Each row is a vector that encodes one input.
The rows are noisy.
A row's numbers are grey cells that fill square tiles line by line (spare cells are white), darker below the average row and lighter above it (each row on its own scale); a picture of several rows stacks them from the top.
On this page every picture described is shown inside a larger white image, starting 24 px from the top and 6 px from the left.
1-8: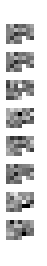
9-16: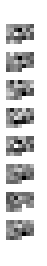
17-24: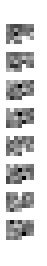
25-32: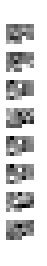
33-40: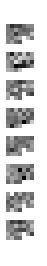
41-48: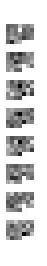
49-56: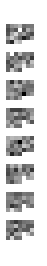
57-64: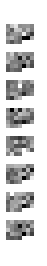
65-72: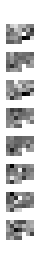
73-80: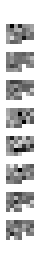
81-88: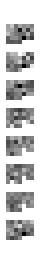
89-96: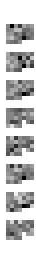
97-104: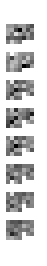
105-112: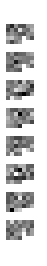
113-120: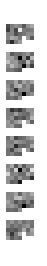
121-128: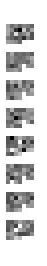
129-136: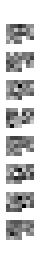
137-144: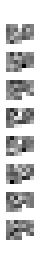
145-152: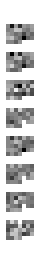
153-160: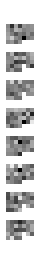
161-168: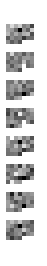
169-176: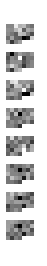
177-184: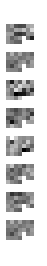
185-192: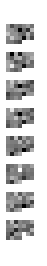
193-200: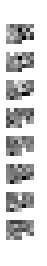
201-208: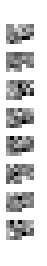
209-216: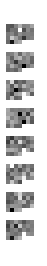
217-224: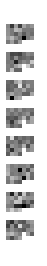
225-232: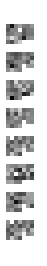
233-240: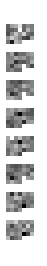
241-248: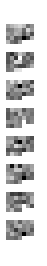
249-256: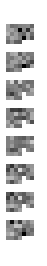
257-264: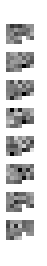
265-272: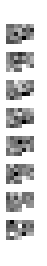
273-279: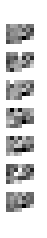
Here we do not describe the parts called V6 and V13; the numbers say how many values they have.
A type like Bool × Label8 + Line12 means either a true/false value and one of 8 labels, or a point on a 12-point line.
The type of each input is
(Bool × Circle10 + V13) × V6.
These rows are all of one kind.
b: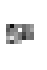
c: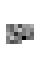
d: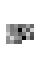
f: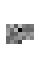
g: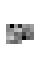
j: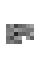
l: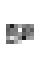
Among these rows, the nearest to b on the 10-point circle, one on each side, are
g and l.
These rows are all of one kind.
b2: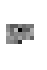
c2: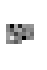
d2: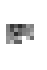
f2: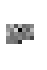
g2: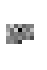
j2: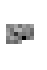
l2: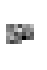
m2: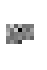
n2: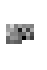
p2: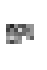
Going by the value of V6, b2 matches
f2, g2 and m2.
